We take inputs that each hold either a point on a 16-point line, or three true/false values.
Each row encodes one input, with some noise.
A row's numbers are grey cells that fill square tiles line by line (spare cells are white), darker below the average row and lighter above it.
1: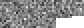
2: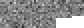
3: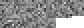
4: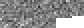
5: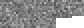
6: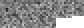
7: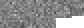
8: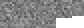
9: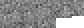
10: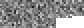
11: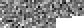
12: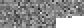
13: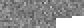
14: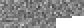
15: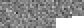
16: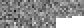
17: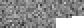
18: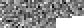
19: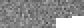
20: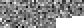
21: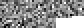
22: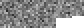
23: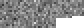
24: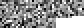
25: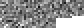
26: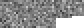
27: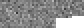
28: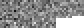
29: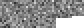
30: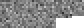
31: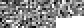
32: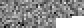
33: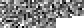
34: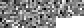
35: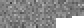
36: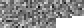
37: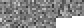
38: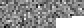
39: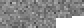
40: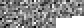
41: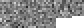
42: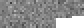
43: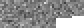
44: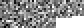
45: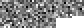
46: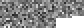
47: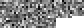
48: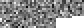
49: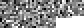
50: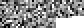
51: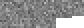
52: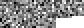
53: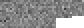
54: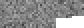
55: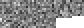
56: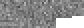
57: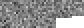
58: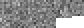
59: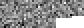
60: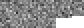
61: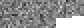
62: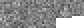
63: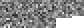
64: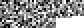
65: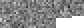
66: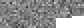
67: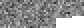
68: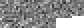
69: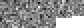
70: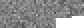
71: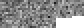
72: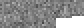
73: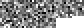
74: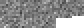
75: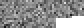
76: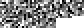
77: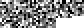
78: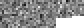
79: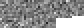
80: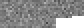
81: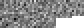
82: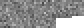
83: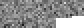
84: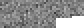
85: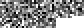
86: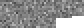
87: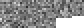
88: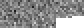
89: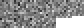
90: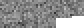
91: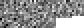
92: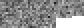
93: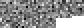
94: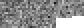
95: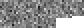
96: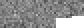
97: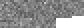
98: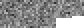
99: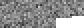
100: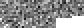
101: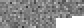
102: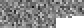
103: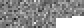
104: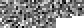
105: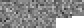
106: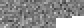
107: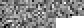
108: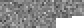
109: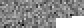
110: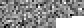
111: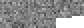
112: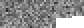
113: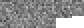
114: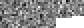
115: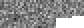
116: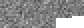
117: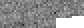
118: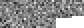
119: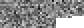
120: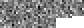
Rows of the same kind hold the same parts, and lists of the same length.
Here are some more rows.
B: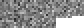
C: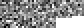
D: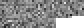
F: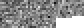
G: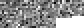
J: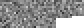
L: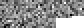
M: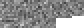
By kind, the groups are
B, C, F, G
D, J, L, M

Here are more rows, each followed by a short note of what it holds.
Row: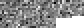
three true/false values
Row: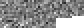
a point on a 16-point line
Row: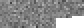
a point on a 16-point line
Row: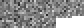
three true/false values
